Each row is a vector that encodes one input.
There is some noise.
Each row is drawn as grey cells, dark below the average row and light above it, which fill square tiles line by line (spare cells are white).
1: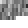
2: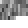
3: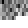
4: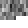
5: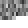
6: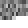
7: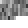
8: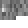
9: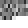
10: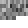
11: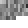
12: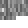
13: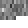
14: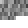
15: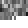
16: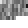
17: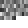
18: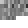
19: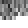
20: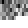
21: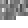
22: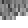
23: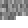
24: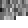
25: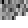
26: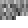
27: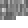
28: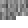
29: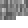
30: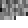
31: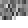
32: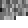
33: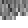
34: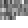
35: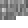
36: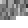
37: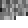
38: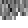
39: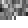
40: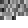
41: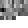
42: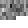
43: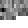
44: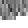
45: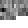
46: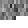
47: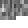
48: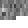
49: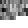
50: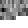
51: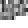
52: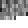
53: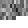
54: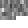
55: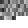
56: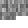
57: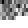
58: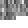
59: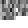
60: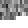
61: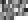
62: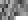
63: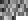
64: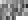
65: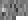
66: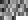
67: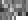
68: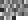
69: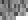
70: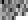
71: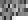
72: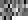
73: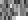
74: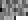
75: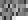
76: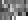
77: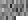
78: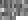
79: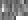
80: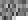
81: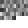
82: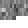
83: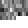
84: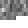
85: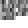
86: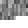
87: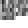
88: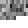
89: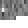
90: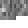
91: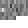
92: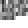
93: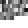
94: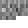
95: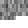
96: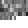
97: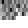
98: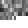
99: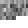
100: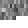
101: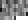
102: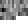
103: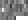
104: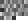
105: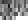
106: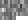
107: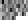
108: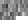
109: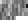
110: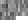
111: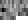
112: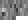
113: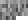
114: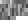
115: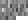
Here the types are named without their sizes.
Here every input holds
either a point on each of two lines, or three true/false values.
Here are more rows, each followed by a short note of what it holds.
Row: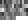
a point on each of two lines
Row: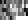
three true/false values
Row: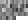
a point on each of two lines
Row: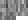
a point on each of two lines
